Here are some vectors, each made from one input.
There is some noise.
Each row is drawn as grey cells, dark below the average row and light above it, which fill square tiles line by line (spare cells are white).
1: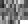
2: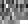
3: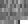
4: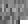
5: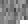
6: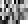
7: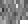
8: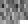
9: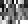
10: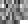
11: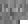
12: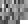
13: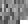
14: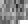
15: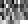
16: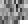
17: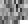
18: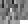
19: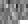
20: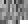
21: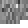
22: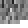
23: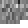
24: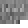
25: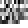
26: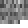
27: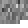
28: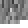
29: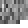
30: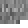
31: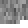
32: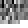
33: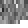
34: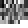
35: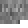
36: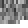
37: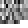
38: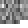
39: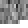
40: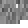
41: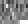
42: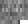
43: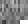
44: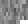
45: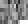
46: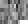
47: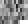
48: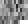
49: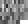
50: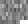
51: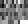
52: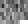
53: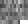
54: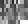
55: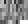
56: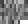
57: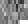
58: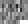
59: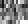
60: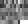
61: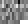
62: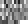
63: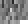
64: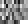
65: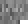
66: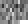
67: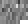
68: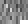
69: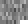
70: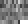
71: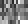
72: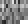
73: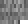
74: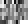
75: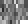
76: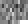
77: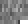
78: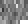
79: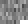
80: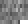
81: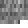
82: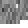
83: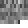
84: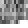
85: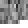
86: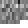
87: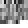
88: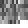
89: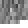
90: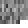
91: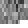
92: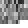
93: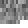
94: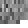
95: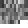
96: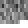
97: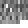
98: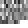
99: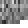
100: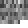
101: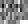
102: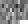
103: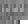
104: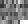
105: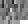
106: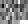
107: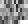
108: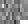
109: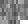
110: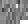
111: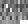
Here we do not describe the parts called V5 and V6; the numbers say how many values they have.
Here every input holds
either a point on a 4-point line, a true/false value and a value of V5, or a value of V6.
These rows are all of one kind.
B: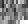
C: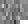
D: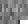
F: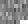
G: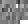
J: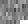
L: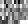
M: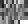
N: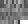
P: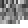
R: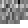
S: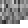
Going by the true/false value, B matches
C and R.
